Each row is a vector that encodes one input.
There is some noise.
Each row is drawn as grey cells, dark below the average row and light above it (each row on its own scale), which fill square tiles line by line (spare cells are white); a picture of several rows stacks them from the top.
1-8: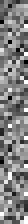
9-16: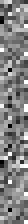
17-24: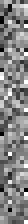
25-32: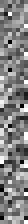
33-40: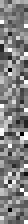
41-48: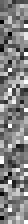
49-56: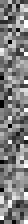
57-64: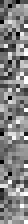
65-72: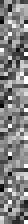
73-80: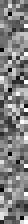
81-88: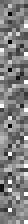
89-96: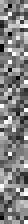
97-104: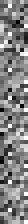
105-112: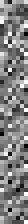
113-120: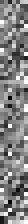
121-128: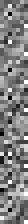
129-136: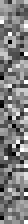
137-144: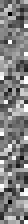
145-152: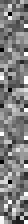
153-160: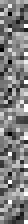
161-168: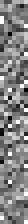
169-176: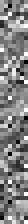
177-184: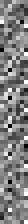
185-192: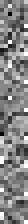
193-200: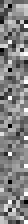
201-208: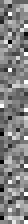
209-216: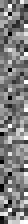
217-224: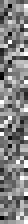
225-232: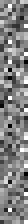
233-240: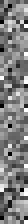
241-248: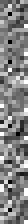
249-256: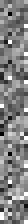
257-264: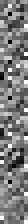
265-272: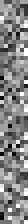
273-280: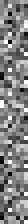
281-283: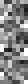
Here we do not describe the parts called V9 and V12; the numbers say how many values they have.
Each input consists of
a true/false value, together with either a point on a 10-point line and a value of V12, or a value of V9.
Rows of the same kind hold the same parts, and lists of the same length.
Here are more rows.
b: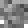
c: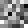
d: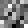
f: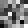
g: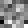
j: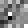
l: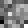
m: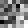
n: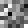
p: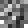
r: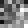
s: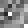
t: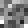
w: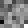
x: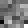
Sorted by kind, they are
b, f, j, m, r, s, t
c, d, g, l, n, p, w, x

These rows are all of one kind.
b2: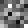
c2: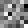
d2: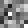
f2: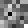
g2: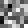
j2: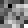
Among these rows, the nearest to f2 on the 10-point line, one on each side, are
b2 and j2.
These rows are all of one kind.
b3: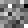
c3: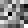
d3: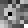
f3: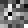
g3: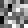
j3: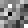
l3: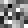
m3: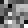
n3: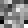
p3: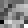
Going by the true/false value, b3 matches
c3, d3, f3 and j3.
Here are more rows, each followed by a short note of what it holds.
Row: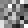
a point on a 10-point line, a true/false value and a value of V12
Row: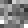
a true/false value and a value of V9
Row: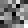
a true/false value and a value of V9
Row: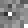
a true/false value and a value of V9
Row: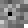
a point on a 10-point line, a true/false value and a value of V12
